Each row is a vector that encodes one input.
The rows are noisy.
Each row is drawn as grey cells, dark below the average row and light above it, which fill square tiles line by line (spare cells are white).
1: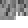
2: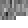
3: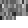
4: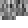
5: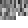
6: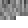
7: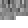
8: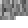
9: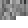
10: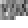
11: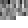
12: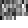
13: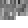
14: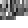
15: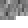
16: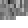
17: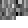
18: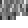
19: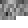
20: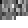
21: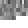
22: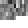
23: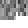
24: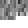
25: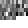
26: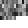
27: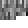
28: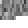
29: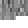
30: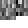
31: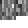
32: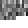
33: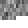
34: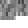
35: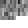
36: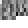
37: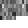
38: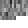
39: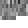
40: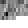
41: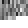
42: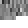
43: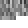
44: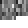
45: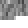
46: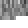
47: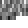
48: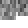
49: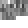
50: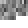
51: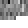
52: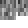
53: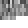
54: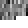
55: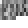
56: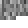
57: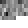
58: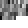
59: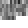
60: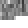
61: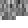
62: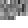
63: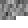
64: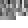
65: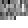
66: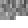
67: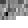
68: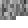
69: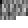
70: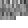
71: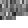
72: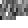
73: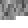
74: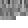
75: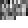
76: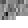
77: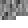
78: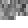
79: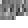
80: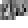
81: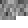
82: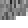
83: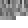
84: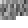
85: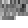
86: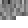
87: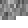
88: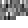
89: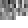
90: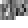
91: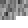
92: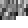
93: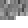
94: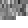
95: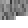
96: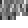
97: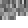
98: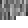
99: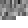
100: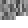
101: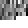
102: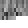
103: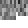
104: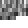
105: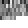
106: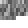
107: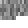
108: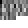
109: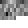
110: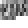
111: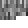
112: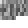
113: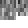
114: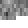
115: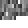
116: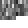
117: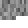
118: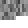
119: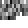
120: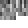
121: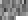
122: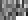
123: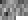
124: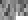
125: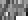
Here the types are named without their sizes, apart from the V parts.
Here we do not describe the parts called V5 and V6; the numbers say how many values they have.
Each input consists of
a true/false value, together with either a point on a line and a value of V6, or a value of V5.
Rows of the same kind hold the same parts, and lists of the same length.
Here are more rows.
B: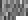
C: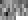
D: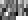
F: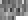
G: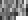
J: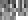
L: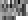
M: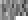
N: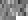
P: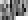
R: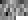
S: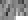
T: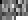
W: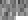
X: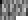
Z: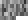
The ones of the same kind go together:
B, D, G, T, X
C, F, J, L, M, N, P, R, S, W, Z

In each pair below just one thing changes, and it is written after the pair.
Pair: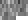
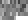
the value of V6
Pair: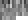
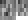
the true/false value
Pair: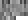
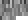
the value of V6
